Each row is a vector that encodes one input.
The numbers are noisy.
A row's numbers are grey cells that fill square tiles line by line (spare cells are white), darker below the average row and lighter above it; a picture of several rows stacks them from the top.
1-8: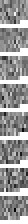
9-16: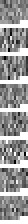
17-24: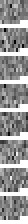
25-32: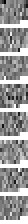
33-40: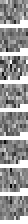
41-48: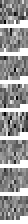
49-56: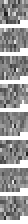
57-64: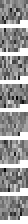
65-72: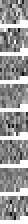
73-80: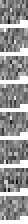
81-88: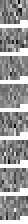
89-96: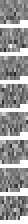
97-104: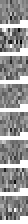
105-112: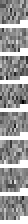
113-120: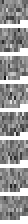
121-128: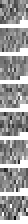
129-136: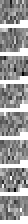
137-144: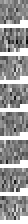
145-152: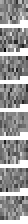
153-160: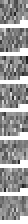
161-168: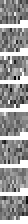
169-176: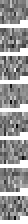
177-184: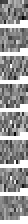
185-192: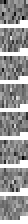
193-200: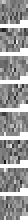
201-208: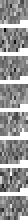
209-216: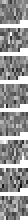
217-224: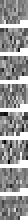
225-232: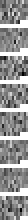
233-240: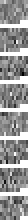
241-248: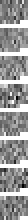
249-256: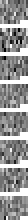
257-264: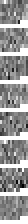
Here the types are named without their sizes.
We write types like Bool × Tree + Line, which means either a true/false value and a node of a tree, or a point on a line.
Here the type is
Bool × Circle × (Circle + Line).
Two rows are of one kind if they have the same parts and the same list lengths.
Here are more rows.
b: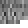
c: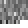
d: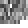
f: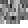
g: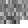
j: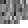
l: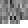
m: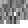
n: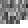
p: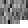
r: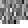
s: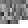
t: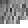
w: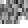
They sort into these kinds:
b, c, d, f, g, l, m, n, t, w
j, p, r, s

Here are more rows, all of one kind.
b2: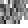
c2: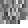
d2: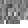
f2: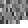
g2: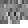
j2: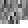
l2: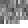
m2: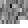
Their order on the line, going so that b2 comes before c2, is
g2, b2, f2, l2, m2, c2, d2, j2.
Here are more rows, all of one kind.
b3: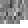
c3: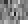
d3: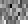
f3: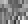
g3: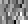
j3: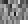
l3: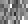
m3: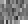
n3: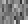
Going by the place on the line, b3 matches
d3, j3 and n3.
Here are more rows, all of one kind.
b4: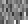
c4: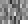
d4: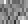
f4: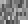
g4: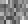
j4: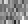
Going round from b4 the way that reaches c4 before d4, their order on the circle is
b4, c4, g4, j4, f4, d4.
